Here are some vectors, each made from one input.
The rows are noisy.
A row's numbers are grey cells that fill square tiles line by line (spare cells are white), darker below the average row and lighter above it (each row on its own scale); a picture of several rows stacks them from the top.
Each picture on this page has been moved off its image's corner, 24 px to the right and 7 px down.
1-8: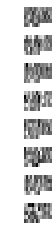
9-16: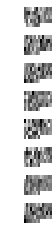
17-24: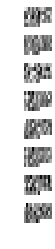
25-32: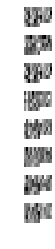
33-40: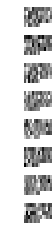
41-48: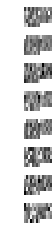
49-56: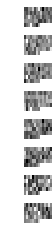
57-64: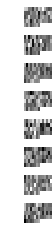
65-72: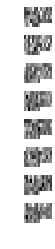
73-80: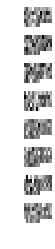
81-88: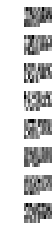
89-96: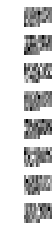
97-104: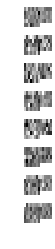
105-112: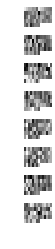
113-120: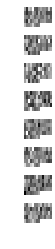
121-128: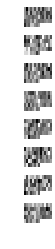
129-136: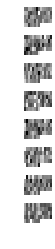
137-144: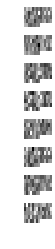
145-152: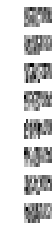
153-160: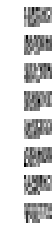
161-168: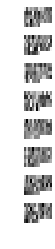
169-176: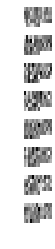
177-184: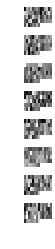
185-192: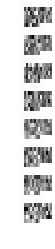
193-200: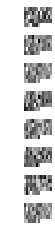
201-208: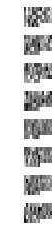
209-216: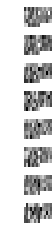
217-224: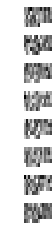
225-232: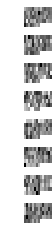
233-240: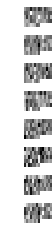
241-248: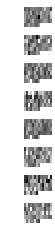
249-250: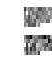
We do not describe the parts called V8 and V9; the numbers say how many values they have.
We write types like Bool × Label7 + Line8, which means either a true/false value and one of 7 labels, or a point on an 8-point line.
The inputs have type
(Bool × Bool × Bool × Bool + Line4) × V8 + V9.
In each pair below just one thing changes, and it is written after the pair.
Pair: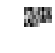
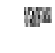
one of the four true/false values
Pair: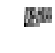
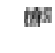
one of the four true/false values
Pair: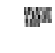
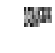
one of the four true/false values
